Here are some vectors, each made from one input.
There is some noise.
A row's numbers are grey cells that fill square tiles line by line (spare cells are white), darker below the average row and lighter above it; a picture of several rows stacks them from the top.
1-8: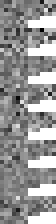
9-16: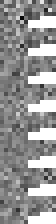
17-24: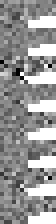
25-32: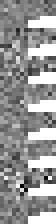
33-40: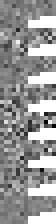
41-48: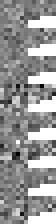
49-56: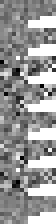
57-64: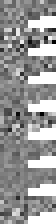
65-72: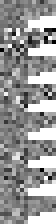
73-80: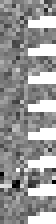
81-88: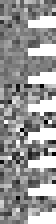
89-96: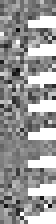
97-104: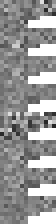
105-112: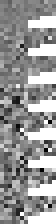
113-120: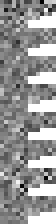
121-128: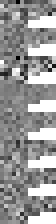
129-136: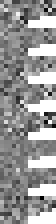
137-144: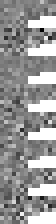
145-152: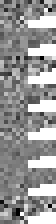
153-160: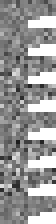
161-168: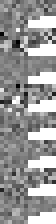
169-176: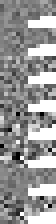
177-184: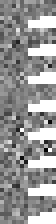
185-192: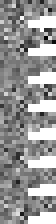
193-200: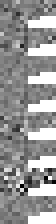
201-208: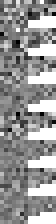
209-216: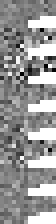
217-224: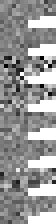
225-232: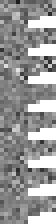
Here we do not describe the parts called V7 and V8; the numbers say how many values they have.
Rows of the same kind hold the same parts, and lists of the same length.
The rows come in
5 kinds.
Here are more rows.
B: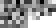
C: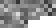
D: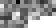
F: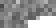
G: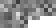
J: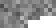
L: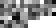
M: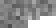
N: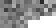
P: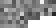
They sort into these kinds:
B, D, G, L, M
C
F
J, P
N

